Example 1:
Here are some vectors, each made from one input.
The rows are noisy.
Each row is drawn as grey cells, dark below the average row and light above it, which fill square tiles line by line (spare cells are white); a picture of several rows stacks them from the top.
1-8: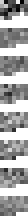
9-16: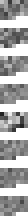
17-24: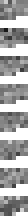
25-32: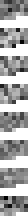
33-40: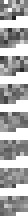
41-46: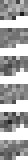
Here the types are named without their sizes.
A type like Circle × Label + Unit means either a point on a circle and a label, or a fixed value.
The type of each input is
Bool × Tree.
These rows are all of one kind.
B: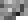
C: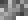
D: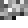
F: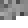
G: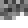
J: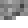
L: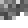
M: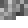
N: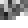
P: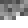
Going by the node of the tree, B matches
N and P.
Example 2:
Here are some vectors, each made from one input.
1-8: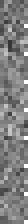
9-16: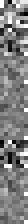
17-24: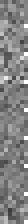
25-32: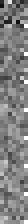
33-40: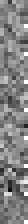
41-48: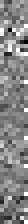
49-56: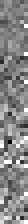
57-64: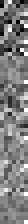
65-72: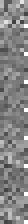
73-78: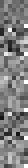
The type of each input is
Line5 + Line6.
